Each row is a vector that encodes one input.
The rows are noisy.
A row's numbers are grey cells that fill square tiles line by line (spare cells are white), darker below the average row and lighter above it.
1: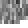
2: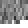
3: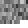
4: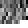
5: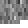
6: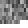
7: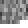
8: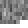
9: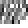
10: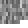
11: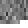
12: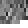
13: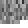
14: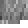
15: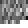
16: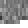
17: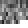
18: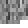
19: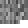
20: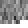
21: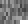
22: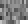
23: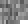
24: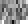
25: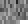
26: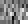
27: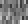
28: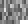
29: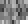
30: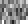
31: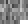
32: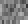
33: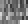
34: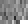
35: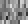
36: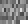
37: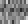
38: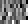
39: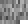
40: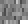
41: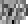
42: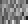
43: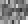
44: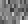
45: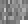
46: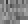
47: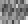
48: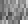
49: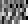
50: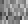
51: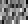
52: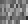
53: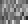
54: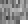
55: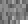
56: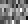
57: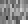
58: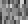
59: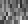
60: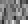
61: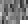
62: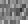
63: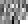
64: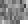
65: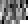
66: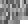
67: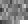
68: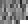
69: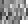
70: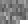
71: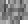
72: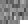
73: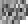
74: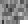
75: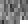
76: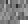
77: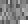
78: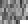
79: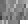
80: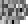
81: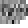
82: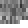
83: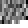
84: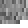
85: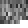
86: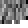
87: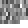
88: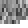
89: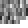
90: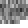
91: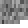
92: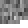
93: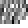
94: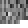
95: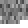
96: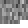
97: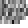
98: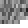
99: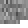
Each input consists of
a list of up to three items, each a point on each of two 4-point lines.
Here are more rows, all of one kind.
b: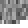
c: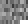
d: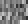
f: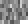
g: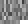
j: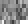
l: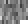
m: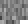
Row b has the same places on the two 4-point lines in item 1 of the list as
d and j.
